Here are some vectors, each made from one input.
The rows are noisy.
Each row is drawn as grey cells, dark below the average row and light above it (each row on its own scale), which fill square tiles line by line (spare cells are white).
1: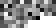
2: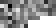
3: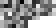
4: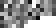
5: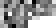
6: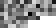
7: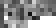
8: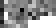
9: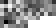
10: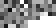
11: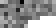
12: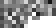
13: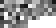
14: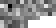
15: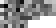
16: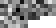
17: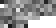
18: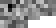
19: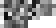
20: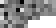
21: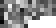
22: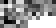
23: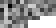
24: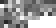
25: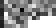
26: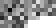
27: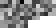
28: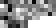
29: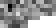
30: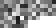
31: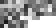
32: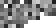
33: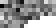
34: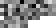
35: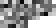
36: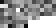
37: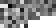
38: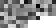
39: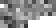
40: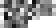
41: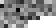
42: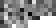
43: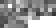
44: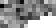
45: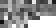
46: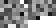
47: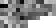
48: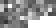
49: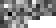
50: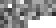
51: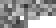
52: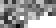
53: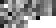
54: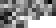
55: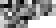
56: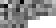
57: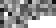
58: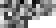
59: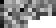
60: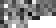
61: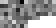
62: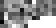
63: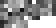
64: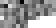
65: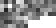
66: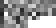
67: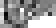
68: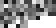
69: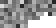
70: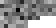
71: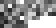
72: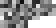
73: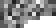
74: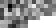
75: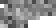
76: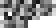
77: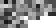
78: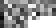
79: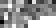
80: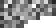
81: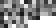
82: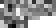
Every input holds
a true/false value, together with either a point on a 6-point circle, or a fixed value.
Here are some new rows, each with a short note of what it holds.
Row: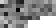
a point on a 6-point circle and a true/false value
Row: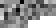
a point on a 6-point circle and a true/false value
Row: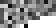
a true/false value
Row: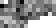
a point on a 6-point circle and a true/false value
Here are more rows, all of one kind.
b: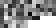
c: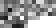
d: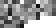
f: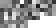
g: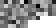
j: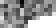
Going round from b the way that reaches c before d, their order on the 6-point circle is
b, c, f, j, g, d.
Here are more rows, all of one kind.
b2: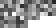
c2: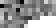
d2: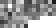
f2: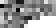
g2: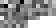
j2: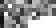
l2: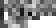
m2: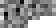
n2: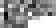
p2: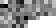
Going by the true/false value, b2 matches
d2, j2 and l2.
